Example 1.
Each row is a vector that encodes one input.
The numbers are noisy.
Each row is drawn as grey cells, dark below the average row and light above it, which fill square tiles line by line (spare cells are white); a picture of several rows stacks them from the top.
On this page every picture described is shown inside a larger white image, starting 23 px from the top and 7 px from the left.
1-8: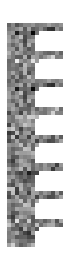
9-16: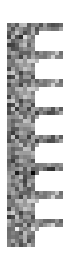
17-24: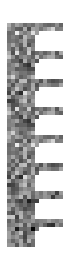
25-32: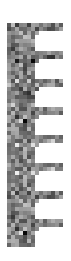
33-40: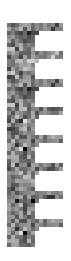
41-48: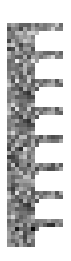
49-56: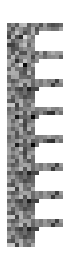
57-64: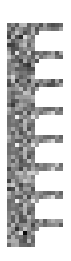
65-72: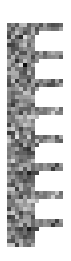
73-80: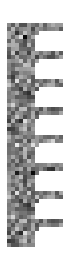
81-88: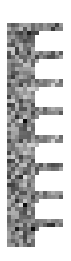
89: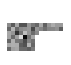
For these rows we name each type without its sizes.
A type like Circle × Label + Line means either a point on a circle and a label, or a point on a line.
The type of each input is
Bool × Bool × Bool.
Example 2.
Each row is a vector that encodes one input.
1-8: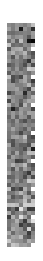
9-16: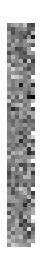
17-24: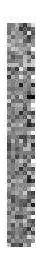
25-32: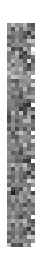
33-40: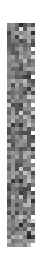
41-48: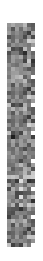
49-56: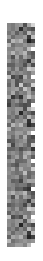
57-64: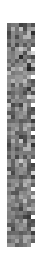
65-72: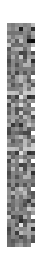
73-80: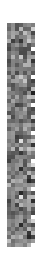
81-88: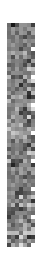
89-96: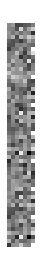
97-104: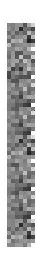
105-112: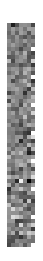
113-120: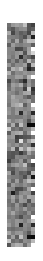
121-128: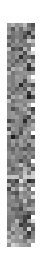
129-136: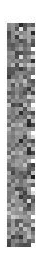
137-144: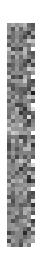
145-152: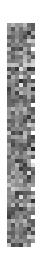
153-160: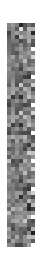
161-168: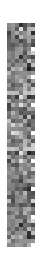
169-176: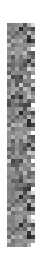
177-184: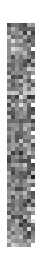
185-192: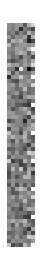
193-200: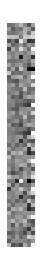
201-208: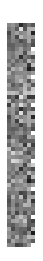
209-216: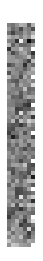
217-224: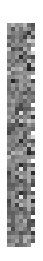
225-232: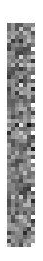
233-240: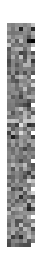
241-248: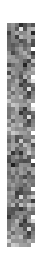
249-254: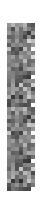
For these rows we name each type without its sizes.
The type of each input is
Line.
